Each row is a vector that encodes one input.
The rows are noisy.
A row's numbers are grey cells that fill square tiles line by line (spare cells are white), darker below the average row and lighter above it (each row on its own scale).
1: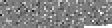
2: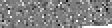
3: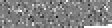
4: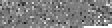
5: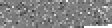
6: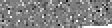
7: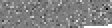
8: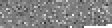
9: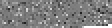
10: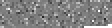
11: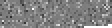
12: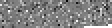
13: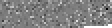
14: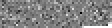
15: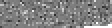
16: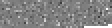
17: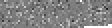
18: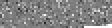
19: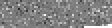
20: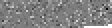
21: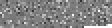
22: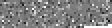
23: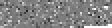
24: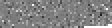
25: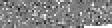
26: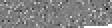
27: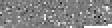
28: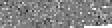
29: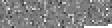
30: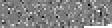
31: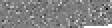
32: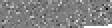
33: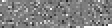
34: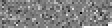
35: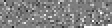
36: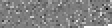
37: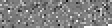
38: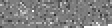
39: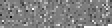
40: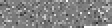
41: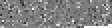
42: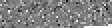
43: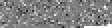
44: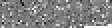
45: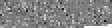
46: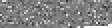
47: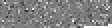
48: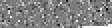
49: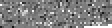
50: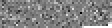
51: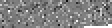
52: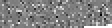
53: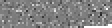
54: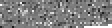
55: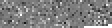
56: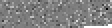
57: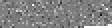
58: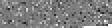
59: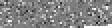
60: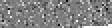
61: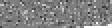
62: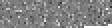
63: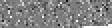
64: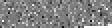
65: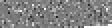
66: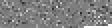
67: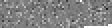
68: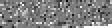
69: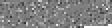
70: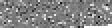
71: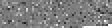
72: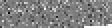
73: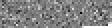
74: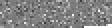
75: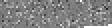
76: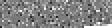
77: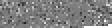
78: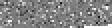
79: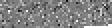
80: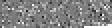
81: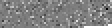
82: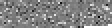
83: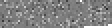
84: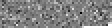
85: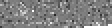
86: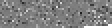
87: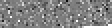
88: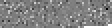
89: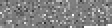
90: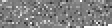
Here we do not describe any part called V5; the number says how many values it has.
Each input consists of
a list of up to two items, each one of 4 labels and a value of V5.
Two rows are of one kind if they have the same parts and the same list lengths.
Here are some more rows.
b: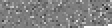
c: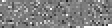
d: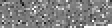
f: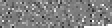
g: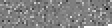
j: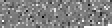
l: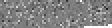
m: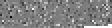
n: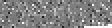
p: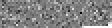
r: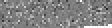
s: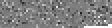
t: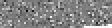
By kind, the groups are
b, c, g, l, r, s
d, f, j, m, n, t
p

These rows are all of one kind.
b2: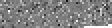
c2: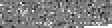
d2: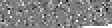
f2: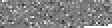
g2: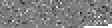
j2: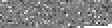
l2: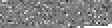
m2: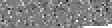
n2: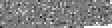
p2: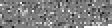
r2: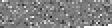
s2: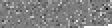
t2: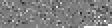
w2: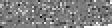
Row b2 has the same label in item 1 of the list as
d2, m2 and s2.
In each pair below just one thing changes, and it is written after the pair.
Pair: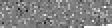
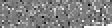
the label in item 1 of the list
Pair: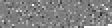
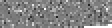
the value of V5 in item 1 of the list
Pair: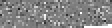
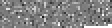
the label in item 1 of the list
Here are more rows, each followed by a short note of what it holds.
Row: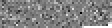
the empty list
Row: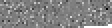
a list of one item
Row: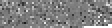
a list of one item
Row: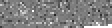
a list of one item
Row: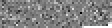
the empty list
